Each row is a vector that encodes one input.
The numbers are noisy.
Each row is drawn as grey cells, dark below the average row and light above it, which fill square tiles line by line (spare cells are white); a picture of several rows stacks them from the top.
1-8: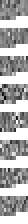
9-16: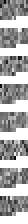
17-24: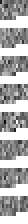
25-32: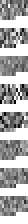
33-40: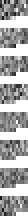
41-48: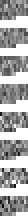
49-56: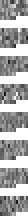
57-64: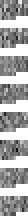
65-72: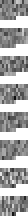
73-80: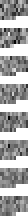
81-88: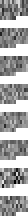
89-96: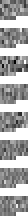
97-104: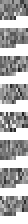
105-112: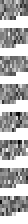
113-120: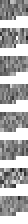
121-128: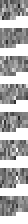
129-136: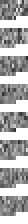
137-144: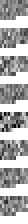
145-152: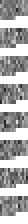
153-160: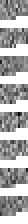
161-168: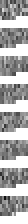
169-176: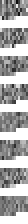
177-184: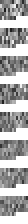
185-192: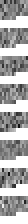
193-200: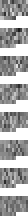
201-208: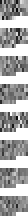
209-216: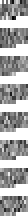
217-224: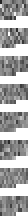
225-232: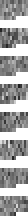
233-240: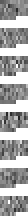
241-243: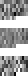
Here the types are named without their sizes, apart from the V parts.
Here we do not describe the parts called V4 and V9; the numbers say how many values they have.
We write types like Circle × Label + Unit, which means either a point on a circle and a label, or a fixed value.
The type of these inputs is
(Bool × Bool × Bool × V4 + V9) × Label + Line.
